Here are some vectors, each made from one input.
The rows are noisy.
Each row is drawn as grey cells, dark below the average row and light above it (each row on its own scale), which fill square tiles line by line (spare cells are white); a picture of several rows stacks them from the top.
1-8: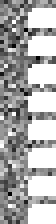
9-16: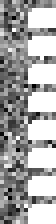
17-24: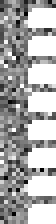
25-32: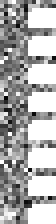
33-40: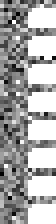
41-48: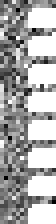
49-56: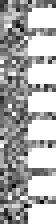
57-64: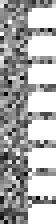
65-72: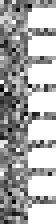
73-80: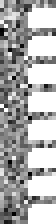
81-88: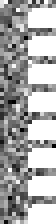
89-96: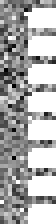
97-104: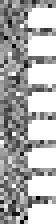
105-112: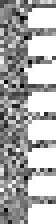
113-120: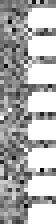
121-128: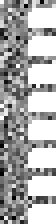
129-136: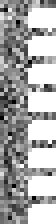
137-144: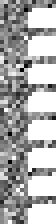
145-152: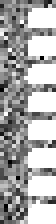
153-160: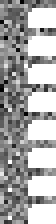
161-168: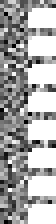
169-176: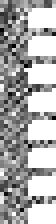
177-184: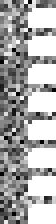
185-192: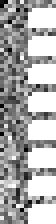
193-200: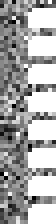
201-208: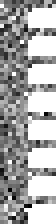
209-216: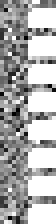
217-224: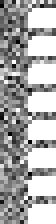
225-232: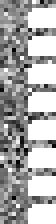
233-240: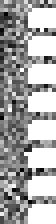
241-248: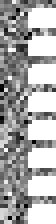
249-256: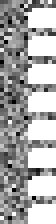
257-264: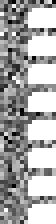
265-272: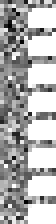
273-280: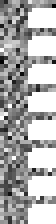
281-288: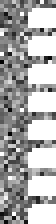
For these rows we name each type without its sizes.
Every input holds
a point on a circle, together with either a point on a circle and three true/false values, or a label.
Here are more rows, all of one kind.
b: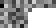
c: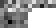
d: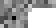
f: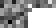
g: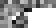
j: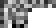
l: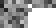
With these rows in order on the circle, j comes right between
d and g.
